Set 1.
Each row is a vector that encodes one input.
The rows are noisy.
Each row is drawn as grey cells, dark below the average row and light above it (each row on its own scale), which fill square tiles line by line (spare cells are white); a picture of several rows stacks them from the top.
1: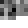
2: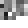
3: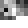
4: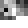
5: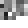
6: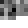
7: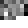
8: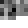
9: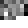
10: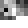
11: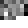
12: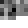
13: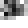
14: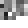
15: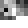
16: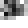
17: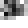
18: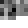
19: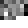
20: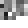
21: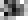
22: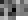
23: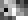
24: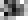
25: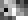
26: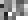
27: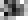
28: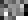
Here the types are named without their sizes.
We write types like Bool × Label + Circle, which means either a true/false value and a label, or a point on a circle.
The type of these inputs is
Circle.
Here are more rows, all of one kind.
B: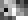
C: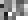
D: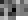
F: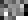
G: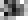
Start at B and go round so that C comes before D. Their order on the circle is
B, C, G, D, F.
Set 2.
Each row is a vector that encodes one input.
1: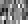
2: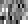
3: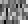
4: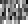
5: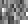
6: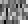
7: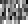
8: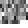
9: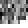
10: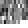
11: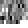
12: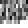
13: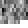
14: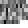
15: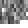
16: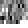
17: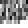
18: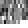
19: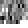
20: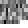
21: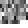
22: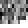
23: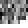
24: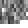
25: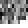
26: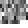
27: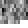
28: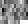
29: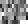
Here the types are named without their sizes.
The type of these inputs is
Bool × Bool × Bool.
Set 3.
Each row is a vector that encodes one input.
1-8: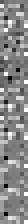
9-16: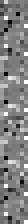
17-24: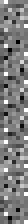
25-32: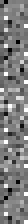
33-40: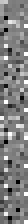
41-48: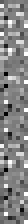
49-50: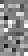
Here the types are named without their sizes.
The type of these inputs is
Line.
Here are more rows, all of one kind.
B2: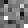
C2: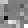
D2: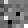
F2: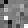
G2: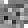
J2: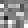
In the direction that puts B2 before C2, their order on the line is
B2, F2, D2, G2, C2, J2.
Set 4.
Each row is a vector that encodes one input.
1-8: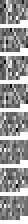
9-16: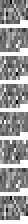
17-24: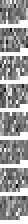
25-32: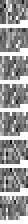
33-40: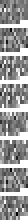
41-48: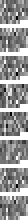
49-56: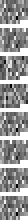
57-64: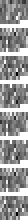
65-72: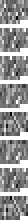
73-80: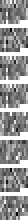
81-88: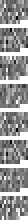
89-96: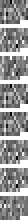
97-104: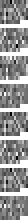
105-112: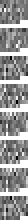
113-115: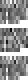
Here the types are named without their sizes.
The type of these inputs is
Bool × Bool × Bool.
